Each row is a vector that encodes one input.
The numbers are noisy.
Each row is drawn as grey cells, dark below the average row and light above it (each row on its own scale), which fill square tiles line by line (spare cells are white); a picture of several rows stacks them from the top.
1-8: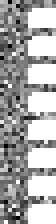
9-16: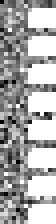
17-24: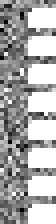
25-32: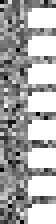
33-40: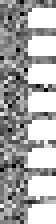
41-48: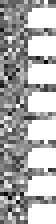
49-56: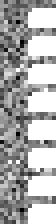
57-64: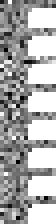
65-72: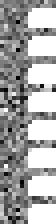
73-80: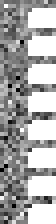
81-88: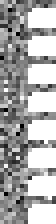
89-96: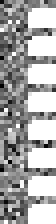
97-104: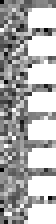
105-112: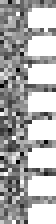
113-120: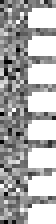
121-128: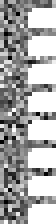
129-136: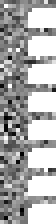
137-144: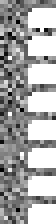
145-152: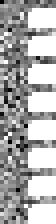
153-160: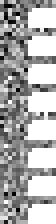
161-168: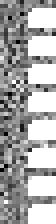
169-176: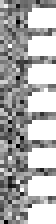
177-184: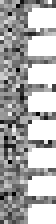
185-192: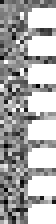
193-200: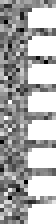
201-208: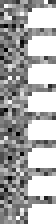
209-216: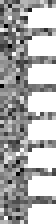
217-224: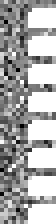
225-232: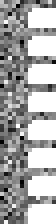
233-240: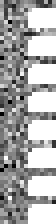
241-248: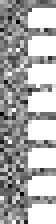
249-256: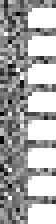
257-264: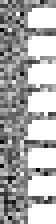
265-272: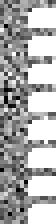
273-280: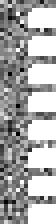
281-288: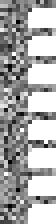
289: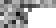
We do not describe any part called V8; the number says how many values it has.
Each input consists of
a value of V8, together with either a point on a 7-point line, or a point on an 11-point line.
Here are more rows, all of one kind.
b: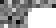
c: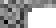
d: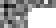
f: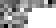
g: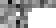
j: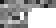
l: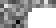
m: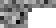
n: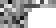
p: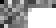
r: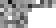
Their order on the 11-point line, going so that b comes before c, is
d, f, r, g, m, b, l, n, j, p, c.
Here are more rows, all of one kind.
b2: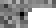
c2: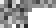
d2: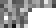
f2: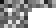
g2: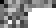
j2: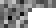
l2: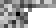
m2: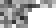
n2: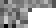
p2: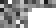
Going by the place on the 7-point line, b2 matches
g2, j2 and n2.
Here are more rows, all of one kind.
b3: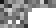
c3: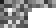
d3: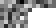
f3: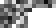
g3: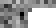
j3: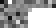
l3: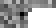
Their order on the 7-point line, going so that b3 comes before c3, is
d3, l3, j3, g3, b3, f3, c3.
